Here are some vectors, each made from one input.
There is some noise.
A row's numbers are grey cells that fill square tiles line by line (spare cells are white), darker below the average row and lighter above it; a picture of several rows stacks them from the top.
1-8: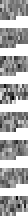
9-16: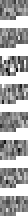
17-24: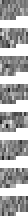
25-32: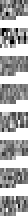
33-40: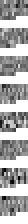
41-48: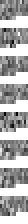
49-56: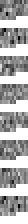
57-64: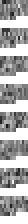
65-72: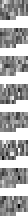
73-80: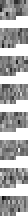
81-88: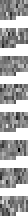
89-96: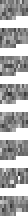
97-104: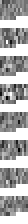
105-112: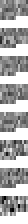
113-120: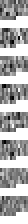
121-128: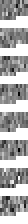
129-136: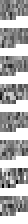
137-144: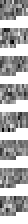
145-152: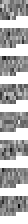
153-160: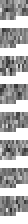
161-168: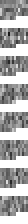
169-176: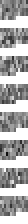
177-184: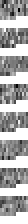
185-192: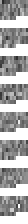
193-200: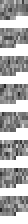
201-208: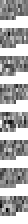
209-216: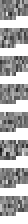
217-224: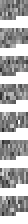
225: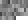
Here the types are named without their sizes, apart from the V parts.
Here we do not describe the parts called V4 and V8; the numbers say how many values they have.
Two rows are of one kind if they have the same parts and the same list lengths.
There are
4 kinds of row.
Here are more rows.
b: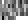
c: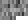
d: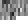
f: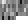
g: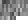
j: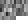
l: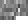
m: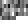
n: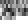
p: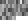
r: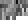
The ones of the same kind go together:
b, f, l, n, p
c, m
d, g, j
r

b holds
a node of a tree.
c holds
a point on a line.
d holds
a true/false value, a value of V4 and a value of V8.
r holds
a true/false value.
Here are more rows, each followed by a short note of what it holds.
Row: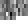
a point on a line
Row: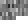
a point on a line
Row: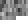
a true/false value, a value of V4 and a value of V8
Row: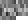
a true/false value, a value of V4 and a value of V8
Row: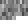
a node of a tree
